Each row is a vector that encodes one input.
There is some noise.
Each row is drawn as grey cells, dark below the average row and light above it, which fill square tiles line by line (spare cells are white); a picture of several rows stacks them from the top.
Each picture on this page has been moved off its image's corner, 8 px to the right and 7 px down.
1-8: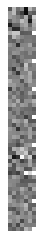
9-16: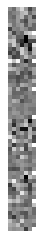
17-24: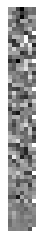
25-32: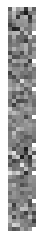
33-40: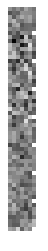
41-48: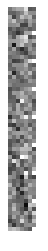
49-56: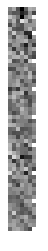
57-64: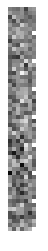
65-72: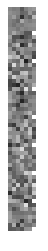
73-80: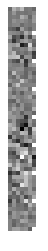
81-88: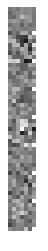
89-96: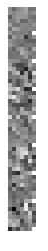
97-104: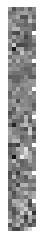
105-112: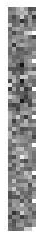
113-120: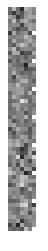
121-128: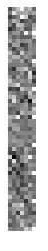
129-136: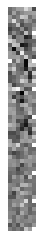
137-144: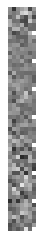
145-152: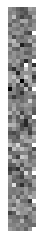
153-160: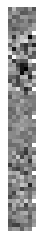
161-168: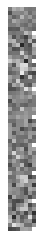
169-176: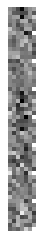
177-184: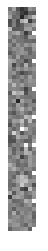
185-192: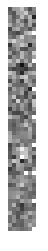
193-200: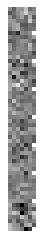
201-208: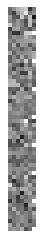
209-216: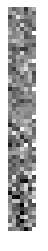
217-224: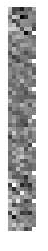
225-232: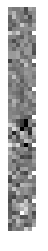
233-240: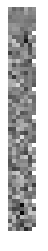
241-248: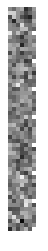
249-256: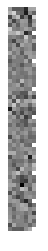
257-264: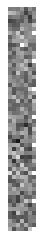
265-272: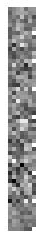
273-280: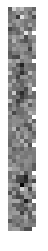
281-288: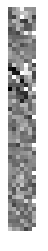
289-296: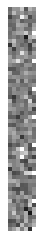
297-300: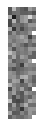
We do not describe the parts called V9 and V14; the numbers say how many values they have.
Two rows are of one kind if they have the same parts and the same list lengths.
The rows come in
3 kinds.
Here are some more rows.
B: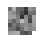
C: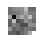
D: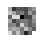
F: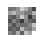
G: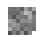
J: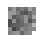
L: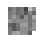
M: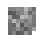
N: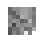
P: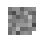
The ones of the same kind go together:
B
C, F, J
D, G, L, M, N, P

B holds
a value of V14.
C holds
a point on a 7-point line.
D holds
four true/false values and a value of V9.
